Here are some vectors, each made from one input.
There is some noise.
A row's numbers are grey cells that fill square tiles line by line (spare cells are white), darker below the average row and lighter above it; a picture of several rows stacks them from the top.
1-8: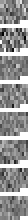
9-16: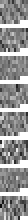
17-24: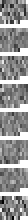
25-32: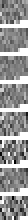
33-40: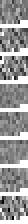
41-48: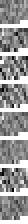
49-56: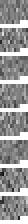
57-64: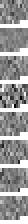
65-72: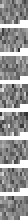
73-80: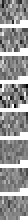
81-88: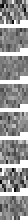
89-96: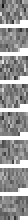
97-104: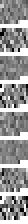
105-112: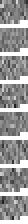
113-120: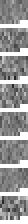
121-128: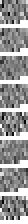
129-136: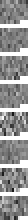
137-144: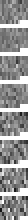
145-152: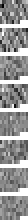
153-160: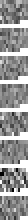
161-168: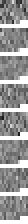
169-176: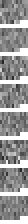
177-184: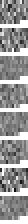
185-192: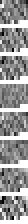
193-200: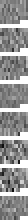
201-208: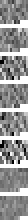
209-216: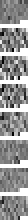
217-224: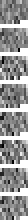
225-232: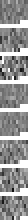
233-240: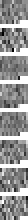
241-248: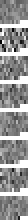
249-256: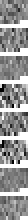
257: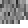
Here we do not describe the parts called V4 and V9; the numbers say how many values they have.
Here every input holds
one of 5 labels, together with either a point on an 8-point line, or a true/false value, a value of V4 and a value of V9.
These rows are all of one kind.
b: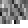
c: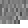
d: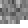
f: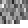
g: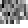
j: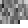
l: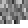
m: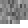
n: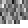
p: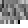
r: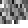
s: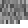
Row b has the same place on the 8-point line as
d and l.
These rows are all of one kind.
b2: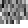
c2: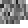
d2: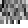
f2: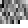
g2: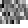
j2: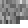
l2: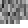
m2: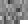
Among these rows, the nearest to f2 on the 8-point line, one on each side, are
g2 and j2.
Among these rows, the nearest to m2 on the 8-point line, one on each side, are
b2 and d2.
